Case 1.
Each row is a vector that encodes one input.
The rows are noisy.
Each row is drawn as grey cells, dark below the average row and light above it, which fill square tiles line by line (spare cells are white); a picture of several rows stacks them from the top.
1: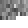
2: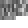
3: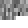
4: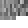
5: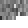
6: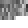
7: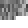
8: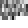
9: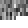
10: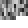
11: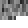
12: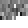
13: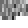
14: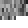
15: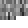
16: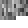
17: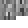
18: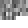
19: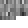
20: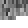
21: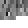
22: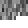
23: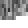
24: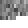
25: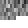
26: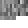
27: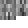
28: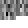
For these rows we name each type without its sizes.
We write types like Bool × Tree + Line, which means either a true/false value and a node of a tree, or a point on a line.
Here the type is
Bool × Bool × Bool.
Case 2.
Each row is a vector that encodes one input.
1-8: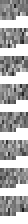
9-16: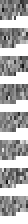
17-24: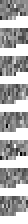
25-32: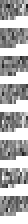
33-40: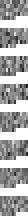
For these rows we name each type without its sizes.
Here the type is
Bool × Bool × Bool.
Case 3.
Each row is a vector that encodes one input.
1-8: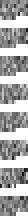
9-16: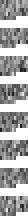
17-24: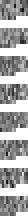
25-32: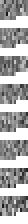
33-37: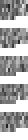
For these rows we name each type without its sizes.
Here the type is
Bool × Bool × Bool.
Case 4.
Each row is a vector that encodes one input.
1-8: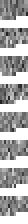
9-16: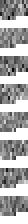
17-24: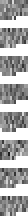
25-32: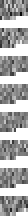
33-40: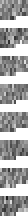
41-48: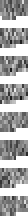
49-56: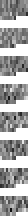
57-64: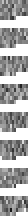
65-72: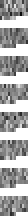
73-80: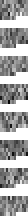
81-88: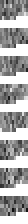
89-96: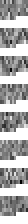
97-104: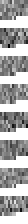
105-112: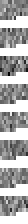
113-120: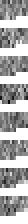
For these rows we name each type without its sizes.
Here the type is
Line.
